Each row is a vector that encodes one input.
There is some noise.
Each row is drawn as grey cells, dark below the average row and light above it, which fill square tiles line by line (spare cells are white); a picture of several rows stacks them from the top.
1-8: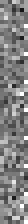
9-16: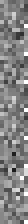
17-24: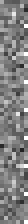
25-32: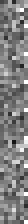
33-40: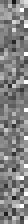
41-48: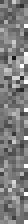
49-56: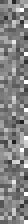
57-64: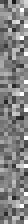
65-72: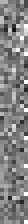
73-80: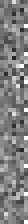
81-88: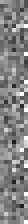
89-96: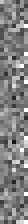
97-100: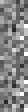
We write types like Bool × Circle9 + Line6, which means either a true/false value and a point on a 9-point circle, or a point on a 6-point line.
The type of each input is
Line4 × (Tree8 + Unit) + Line5.
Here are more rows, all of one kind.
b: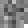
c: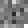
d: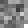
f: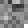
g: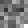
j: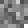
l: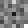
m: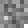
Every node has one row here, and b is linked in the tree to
c, g and m.
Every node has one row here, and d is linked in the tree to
f.
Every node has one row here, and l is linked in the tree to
c.
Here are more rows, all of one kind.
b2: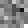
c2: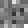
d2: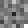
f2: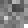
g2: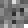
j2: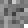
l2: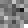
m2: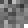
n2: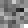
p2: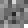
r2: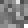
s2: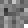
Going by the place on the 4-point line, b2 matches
f2 and l2.
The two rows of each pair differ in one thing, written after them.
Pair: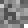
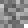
the place on the 4-point line
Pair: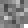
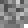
the node of the tree
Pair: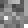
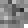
the node of the tree
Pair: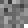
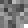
the place on the 4-point line
